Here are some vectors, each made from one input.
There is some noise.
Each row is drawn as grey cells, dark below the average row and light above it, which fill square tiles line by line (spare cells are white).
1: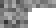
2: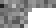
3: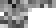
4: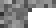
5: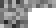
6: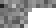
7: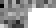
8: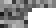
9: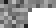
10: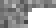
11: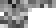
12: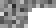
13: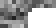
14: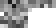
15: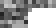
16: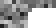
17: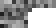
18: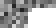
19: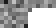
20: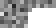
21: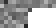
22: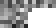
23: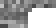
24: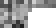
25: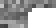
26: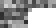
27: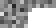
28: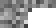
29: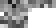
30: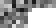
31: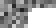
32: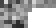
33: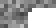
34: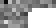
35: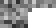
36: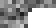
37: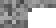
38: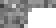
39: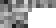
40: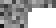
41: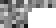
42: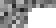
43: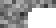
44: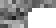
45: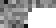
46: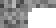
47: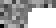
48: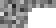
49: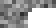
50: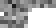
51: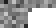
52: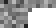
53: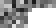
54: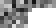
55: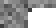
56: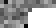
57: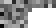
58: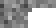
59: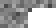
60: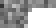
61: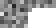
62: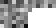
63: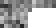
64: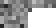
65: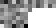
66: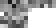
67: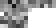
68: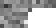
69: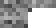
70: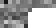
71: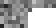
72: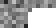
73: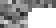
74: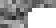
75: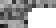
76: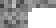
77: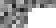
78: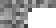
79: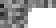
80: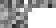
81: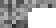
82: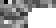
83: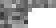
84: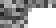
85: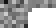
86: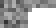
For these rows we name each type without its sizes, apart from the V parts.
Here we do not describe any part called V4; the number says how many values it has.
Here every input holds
a point on a line, together with either a fixed value, or three true/false values and a value of V4.
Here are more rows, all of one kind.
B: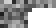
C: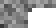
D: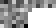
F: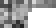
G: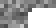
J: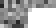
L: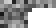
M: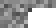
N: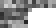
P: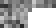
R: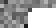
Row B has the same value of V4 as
C, F, L and P.
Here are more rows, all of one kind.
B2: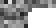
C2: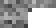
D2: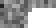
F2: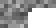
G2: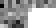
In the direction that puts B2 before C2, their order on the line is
B2, F2, D2, C2, G2.
